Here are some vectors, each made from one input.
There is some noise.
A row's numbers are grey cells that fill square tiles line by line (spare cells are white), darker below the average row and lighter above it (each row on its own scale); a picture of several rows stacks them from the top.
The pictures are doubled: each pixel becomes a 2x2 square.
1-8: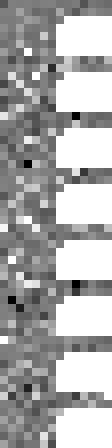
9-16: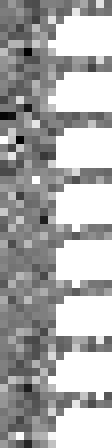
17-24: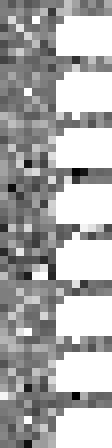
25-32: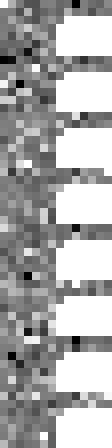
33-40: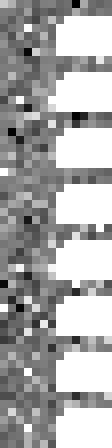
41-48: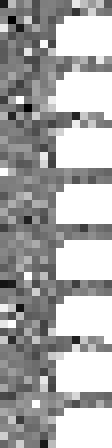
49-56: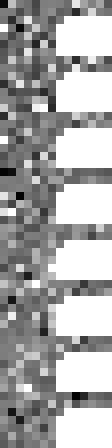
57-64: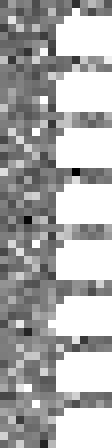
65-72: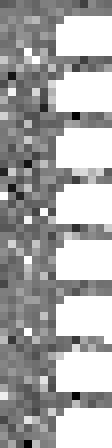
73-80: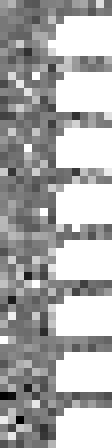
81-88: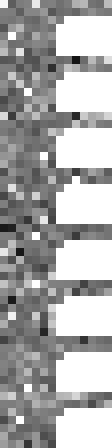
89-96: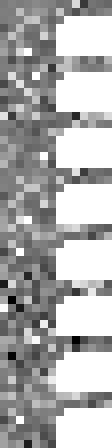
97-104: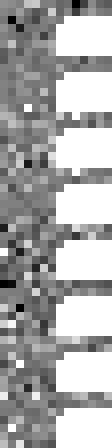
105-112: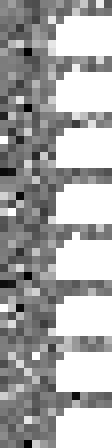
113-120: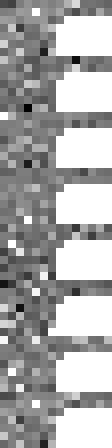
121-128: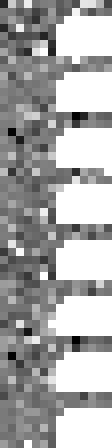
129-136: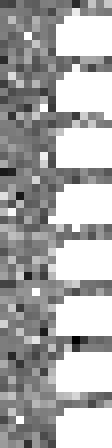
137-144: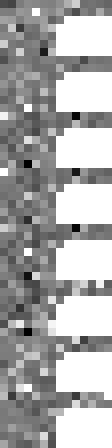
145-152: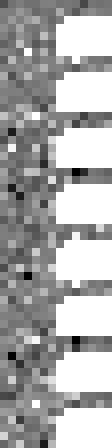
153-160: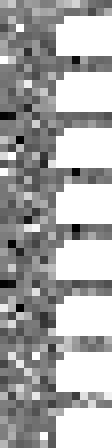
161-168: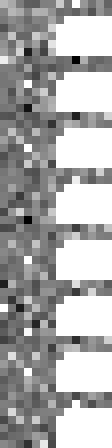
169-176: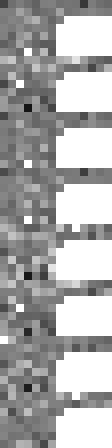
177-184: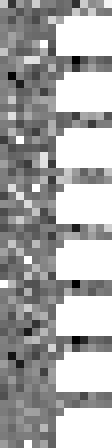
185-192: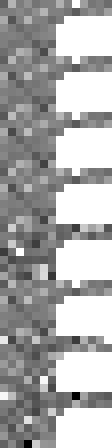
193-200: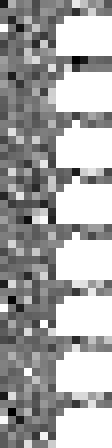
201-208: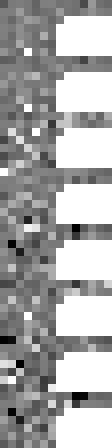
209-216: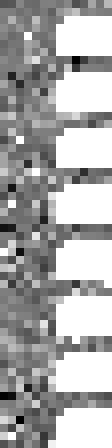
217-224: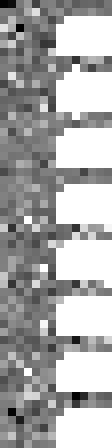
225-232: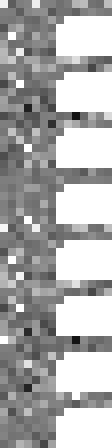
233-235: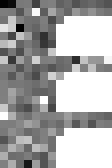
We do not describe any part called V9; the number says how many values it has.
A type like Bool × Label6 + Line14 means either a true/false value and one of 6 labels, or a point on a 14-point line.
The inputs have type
(Bool × Tree11 + Unit) × V9.
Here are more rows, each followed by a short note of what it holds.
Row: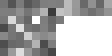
a value of V9
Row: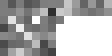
a value of V9
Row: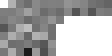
a value of V9
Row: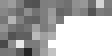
a node of an 11-node tree, a true/false value and a value of V9
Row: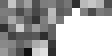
a node of an 11-node tree, a true/false value and a value of V9
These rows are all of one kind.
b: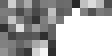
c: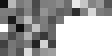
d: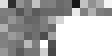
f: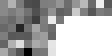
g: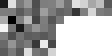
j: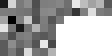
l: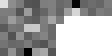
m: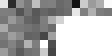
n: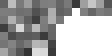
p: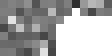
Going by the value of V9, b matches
n and p.
